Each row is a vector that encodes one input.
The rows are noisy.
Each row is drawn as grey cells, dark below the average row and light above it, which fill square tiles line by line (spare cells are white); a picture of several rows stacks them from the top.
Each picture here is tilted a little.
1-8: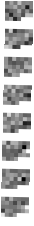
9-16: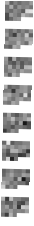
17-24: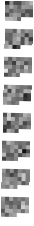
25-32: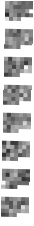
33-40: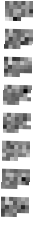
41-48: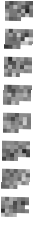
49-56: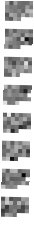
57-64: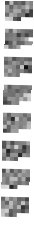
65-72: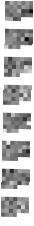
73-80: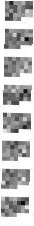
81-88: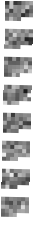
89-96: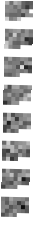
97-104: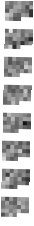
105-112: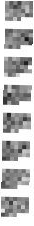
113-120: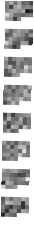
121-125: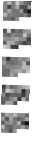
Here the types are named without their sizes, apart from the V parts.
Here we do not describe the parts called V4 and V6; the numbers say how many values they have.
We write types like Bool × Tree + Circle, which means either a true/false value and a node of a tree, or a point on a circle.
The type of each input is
(Bool × Bool × Bool + V4) × Line × V6.
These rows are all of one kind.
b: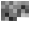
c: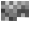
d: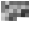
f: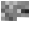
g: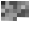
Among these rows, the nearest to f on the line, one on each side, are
c and g.
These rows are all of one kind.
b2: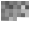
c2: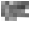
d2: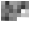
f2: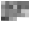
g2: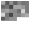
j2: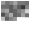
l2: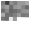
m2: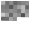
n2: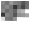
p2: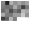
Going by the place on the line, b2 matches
m2 and n2.
